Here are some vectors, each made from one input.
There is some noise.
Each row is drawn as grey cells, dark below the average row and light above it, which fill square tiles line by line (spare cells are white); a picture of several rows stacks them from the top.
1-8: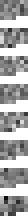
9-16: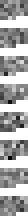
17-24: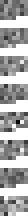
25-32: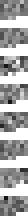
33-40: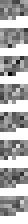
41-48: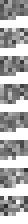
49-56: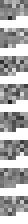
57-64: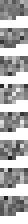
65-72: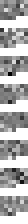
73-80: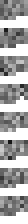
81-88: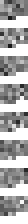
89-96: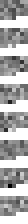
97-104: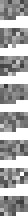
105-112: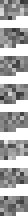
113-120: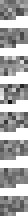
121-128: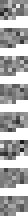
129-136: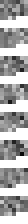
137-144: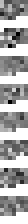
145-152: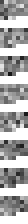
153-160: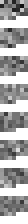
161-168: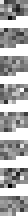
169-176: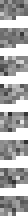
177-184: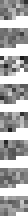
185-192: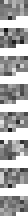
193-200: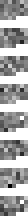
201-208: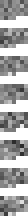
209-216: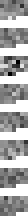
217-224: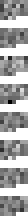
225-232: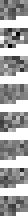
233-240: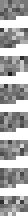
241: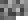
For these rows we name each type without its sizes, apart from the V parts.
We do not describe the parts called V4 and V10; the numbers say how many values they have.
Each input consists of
a value of V4 and a value of V10, together with either a point on a circle, or a point on a line.
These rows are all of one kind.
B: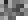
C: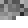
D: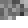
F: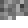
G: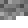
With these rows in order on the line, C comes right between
D and F.
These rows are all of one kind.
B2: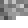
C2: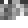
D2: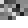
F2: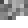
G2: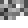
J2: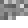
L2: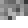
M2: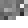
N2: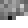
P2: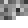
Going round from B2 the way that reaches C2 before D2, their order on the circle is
B2, F2, N2, C2, P2, L2, G2, D2, M2, J2.
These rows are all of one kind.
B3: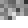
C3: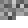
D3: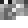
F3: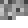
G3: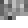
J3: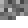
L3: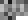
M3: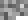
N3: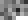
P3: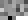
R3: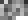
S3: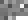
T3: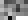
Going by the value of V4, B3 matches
C3 and G3.
